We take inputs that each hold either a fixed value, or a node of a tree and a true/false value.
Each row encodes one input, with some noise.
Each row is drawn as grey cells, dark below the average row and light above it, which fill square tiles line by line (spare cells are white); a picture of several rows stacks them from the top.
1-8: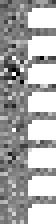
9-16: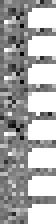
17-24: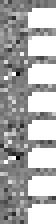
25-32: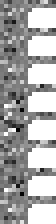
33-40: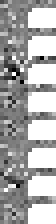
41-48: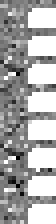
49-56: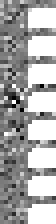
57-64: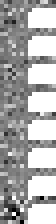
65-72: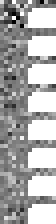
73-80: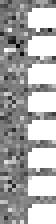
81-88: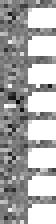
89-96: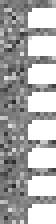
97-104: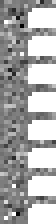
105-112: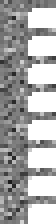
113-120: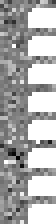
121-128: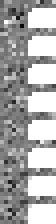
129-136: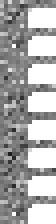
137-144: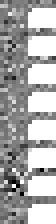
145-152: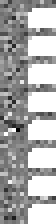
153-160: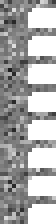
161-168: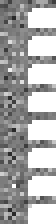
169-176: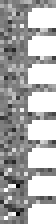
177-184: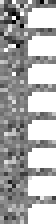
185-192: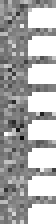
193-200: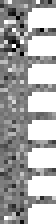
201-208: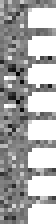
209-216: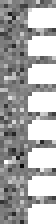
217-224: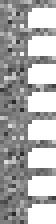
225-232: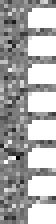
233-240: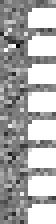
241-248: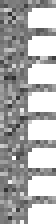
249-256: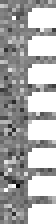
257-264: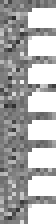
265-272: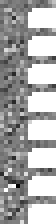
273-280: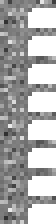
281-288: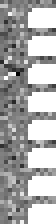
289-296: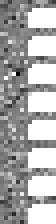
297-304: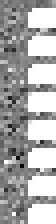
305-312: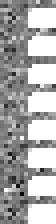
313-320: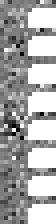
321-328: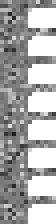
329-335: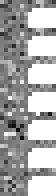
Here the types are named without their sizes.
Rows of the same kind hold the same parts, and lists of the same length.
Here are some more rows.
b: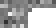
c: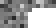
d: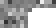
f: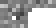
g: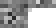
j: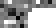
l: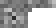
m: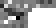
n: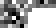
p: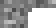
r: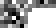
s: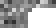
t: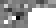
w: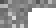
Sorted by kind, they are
b, c, d, f, g, j, l, m, p, s, t, w
n, r

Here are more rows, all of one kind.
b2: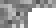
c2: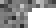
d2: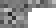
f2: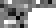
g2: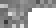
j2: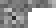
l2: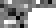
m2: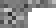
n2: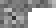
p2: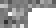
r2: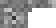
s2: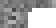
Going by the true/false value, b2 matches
g2 and p2.
